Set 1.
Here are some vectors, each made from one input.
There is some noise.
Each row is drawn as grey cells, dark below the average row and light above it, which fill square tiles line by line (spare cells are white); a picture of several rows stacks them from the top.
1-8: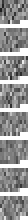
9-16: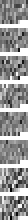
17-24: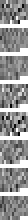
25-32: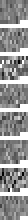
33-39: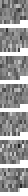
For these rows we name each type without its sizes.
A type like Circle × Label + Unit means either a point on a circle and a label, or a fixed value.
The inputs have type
Label × Line.
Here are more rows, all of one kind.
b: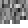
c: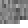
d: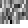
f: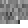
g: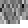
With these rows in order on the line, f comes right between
c and d.
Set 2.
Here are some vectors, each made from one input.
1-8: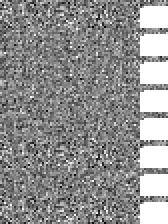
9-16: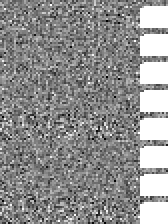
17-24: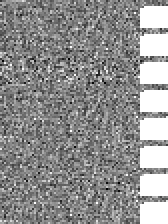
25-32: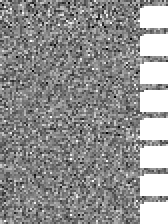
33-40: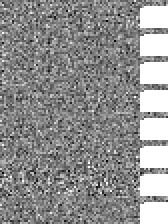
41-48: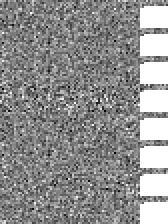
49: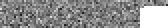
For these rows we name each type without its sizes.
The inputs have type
List(Line).
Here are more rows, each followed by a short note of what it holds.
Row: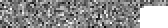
the empty list
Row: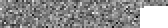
a list of two items
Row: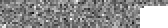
a list of one item
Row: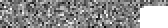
the empty list
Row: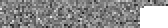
a list of one item
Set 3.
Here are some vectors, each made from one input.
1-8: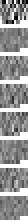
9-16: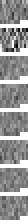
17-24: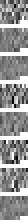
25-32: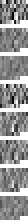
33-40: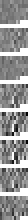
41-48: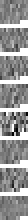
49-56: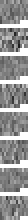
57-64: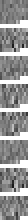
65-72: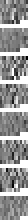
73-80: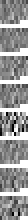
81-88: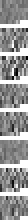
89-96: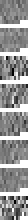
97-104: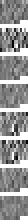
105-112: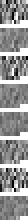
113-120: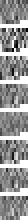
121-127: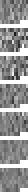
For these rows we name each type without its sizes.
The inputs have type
List(Line).
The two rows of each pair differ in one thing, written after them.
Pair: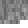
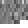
the place on the line in item 1 of the list
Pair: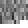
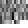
the place on the line in item 1 of the list
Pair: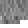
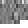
the place on the line in item 1 of the list
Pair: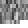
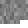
the place on the line in item 1 of the list
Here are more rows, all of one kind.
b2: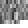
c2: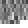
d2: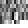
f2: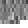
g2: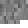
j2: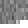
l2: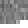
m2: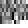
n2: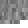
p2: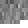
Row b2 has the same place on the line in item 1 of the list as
c2, d2, f2 and n2.
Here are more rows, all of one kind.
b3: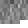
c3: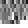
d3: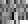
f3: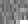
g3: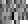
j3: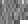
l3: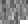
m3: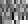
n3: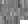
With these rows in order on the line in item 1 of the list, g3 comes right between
d3 and n3.
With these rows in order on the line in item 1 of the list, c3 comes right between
b3 and l3.
